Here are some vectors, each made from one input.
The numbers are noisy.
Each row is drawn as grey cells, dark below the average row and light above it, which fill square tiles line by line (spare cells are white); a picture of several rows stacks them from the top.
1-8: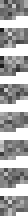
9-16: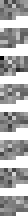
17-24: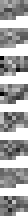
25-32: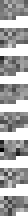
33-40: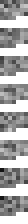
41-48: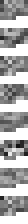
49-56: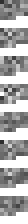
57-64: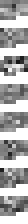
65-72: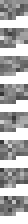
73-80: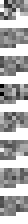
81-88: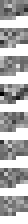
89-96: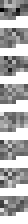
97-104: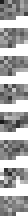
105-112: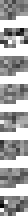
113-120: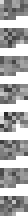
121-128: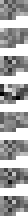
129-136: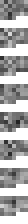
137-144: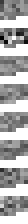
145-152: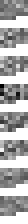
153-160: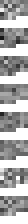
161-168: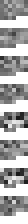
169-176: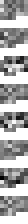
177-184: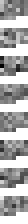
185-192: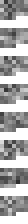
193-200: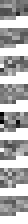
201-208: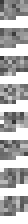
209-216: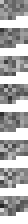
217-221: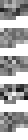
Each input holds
a list of up to two points on an 11-point line.
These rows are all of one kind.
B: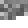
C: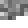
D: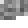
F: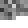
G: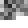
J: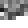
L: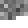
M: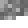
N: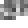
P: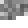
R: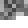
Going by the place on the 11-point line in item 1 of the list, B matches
C, J and P.
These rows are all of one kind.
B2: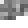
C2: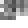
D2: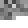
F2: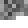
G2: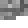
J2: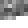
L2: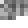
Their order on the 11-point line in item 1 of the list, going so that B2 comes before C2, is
J2, G2, B2, L2, C2, F2, D2.
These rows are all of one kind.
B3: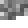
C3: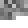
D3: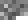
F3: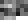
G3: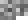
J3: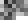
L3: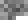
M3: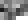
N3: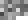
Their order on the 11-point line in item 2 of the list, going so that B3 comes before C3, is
D3, B3, G3, N3, C3, M3, J3, L3, F3.
